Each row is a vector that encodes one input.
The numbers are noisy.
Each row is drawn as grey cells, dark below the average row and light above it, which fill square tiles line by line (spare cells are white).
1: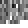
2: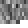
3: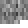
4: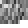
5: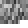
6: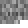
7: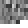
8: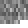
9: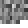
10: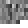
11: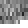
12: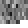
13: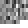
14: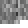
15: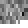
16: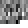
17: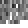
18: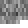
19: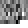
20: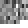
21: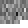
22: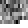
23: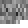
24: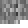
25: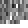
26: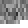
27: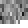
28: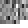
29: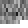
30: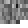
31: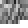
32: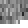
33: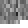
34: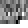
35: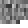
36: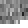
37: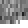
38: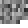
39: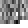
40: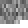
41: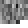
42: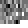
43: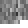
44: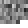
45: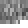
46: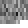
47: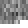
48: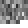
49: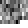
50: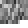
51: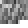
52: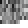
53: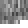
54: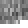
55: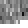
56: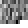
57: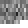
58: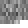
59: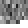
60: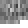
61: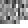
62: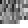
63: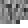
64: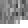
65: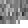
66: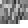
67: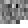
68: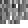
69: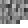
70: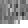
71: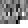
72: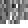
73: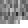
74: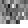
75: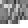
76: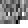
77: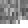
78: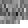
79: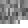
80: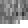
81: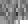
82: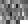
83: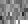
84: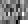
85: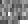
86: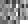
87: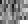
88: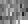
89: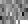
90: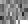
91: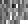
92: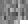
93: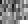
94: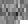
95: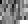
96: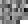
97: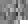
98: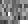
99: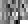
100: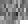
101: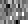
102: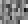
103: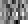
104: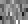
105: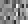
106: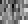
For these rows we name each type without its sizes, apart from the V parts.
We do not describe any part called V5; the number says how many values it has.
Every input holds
a true/false value, together with either a point on a line, or a value of V5.
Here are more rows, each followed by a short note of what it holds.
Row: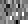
a true/false value and a value of V5
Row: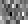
a point on a line and a true/false value
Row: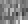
a point on a line and a true/false value
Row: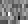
a true/false value and a value of V5
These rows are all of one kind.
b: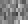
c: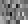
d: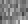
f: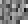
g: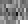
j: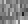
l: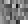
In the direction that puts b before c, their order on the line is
f, j, d, l, b, c, g.
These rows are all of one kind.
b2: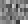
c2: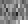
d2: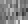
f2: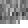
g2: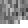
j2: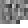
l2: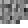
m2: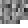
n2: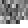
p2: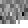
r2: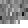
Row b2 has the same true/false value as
j2, l2, m2 and n2.
